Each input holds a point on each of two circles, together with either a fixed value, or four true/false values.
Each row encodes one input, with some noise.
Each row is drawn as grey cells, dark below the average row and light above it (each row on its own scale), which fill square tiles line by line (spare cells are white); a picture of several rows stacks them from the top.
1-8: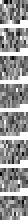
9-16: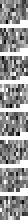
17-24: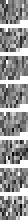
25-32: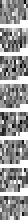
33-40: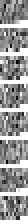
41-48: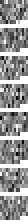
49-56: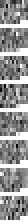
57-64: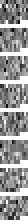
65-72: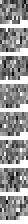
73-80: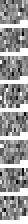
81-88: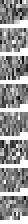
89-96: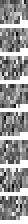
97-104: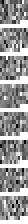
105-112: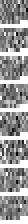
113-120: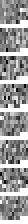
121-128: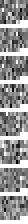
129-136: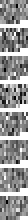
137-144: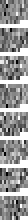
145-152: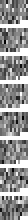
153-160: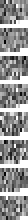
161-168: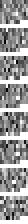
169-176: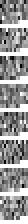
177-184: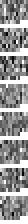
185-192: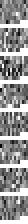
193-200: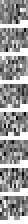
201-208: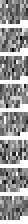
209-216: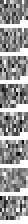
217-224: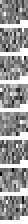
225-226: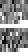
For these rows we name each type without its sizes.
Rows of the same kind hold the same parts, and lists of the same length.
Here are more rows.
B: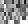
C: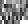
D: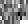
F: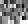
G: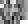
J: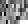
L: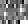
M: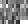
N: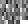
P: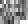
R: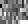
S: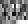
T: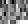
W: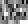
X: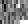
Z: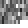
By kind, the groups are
B, C, D, G, J, P, W
F, L, M, N, R, S, T, X, Z

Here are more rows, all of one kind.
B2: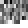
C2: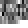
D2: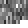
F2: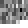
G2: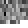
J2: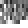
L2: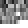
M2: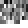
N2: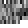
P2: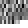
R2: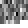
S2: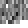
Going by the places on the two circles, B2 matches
J2 and M2.
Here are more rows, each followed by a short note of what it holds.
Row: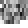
a point on each of two circles
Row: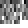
a point on each of two circles and four true/false values
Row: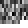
a point on each of two circles and four true/false values
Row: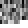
a point on each of two circles and four true/false values
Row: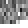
a point on each of two circles and four true/false values
